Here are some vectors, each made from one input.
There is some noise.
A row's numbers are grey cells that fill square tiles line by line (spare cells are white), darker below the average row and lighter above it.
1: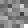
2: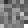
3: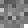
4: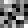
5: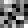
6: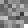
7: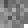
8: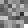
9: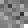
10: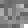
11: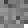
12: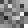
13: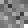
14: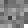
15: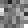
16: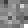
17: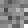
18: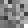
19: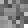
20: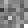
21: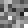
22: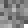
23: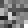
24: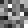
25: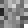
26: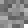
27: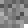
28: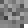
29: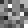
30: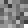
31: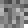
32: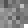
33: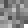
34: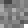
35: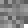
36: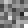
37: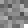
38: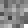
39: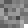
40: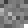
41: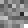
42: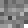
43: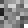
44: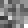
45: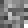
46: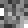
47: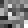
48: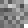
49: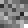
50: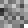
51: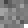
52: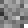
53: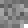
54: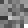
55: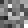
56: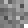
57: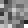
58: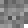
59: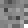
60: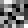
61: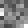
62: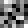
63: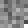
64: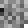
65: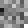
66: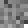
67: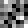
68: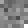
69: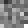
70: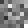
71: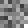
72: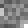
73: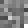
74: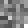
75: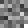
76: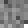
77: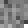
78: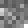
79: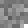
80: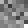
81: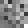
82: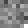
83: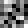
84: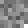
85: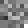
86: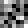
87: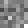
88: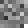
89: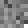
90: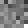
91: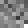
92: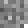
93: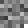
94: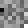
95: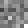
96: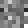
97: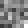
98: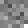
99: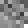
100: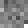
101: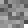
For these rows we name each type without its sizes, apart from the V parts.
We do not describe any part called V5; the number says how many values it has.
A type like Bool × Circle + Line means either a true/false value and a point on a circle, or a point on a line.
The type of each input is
List(Bool × V5).
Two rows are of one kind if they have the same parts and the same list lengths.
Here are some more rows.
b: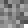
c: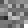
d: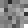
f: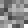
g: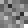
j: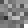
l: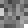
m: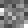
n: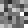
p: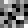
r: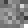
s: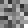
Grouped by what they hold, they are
b, d, f, g, l, m, n, r
c, j, s
p

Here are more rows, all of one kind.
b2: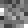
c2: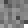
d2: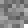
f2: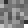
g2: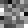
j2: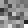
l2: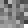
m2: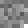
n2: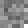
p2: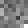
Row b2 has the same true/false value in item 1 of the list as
c2, f2, g2 and l2.
